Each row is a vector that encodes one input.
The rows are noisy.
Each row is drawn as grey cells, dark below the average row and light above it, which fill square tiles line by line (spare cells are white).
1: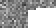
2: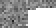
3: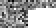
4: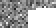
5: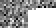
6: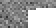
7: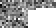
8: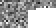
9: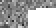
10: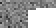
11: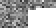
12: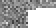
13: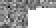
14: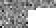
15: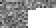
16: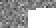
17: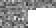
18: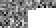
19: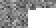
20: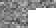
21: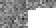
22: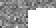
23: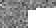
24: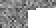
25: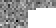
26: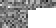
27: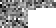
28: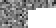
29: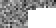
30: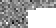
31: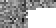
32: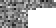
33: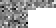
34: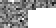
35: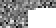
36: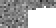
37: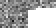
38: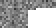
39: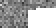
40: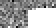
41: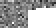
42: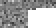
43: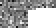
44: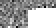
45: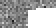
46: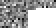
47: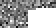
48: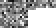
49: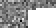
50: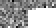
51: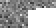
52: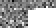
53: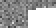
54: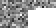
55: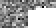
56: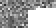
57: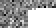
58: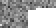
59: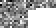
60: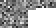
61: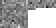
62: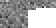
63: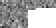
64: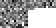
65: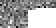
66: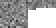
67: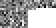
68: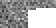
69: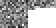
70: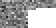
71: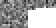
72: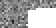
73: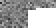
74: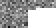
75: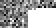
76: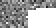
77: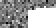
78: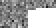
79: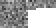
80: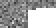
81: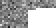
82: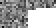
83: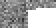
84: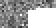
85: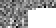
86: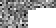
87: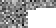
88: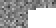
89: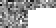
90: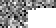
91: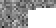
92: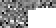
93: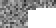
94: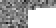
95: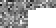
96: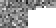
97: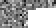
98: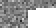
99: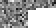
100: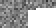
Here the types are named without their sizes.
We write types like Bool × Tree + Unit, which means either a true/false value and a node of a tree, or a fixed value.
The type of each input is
Circle × Circle + Line.
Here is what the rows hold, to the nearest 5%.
About 75% of them hold a point on each of two circles. The rest hold a point on a line.
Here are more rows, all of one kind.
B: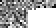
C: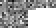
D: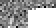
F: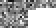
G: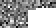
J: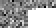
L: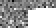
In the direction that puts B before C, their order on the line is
B, J, D, L, G, C, F.
